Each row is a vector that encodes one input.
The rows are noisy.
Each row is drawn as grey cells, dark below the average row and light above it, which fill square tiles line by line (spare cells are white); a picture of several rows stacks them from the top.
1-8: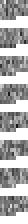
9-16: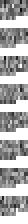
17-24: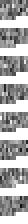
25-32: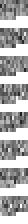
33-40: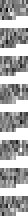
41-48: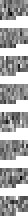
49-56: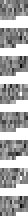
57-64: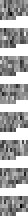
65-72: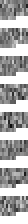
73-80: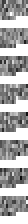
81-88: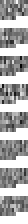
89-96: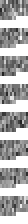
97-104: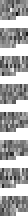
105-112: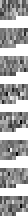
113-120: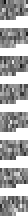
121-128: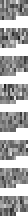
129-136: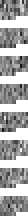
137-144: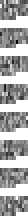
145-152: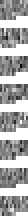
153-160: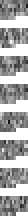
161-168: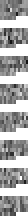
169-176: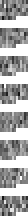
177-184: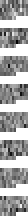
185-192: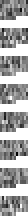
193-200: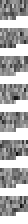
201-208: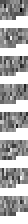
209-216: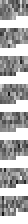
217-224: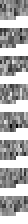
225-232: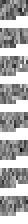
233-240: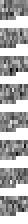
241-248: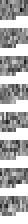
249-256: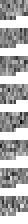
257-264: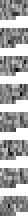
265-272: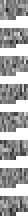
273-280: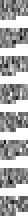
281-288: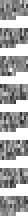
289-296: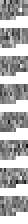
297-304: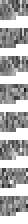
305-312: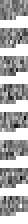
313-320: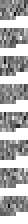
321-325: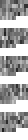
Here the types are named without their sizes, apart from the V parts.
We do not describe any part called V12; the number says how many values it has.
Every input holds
a point on a circle, together with either a point on a circle, or a list of values of V12.
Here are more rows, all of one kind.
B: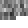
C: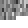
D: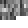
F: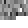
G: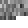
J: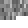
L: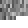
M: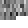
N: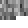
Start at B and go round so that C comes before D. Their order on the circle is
B, N, G, L, J, C, F, M, D.
